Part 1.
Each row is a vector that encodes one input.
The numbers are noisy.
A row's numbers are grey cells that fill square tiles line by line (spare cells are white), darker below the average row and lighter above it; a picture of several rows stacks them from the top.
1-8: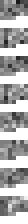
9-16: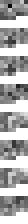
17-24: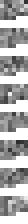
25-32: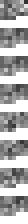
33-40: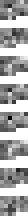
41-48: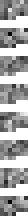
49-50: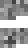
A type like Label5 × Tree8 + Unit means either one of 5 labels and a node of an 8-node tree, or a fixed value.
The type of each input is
Circle6 + Line3 × Line3.
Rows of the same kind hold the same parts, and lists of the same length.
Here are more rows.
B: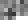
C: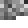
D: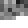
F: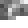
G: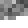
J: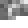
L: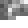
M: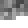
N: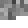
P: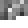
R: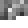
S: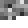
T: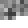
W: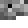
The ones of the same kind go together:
B, D, G, M, N, T
C, F, J, L, P, R, S, W

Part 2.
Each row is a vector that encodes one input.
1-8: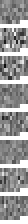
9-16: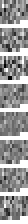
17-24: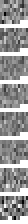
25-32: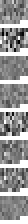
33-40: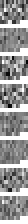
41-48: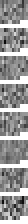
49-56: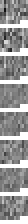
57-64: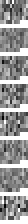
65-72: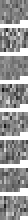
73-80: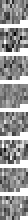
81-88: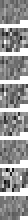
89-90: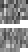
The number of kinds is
3.
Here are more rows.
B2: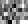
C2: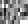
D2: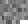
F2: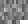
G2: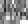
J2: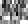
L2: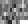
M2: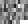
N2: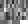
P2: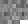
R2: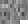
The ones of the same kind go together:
B2, D2, L2, N2, P2, R2
C2, F2, G2
J2, M2

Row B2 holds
three true/false values.
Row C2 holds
a point on a 9-point circle.
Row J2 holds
a fixed value.
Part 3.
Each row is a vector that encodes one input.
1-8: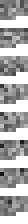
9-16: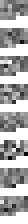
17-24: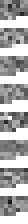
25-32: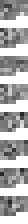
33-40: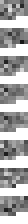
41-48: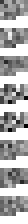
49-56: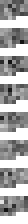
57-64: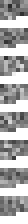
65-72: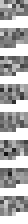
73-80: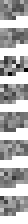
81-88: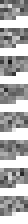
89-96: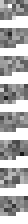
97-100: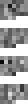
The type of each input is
Label10 × Line3 × Line5 + Unit.
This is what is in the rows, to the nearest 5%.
About 5% of them hold a fixed value. The rest hold one of 10 labels, a point on a 3-point line and a point on a 5-point line.
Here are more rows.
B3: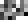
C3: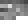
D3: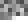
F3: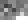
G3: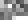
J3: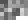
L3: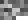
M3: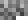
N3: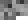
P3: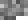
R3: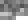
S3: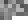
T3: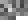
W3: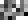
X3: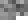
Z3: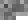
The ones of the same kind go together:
B3, W3
C3, D3, F3, G3, J3, L3, M3, N3, P3, R3, S3, T3, X3, Z3

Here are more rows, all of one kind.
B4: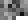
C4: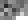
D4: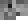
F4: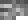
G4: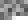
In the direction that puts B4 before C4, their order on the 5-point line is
B4, G4, D4, C4, F4.
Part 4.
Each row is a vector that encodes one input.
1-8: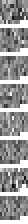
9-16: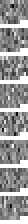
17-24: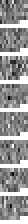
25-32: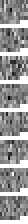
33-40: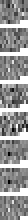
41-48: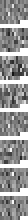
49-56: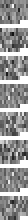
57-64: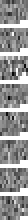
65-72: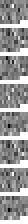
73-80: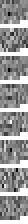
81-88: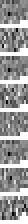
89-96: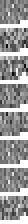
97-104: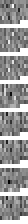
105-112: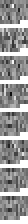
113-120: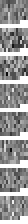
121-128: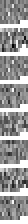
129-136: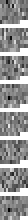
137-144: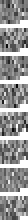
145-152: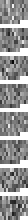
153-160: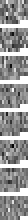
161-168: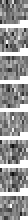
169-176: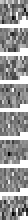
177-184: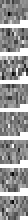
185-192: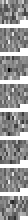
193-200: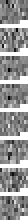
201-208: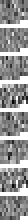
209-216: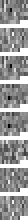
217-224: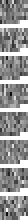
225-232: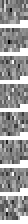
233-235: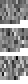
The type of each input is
Line4 × Line5 + Tree14 + Unit.
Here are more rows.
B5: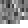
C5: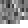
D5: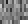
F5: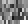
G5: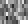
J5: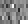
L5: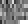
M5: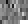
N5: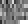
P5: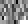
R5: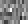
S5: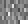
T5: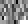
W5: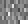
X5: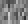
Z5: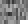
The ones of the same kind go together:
B5, C5, D5, J5, L5, M5, N5, R5, S5, W5, X5, Z5
F5, G5
P5, T5

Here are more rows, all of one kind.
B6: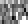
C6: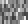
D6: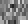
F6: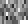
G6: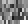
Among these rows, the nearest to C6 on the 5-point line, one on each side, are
B6 and F6.
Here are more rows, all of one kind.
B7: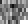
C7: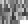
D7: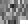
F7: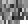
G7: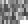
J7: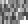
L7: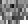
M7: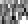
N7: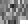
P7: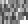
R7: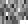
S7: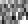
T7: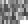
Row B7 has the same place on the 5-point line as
F7 and L7.
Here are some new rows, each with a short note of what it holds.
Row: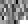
a fixed value
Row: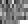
a node of a 14-node tree
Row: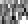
a point on a 4-point line and a point on a 5-point line
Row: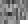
a node of a 14-node tree
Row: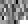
a fixed value
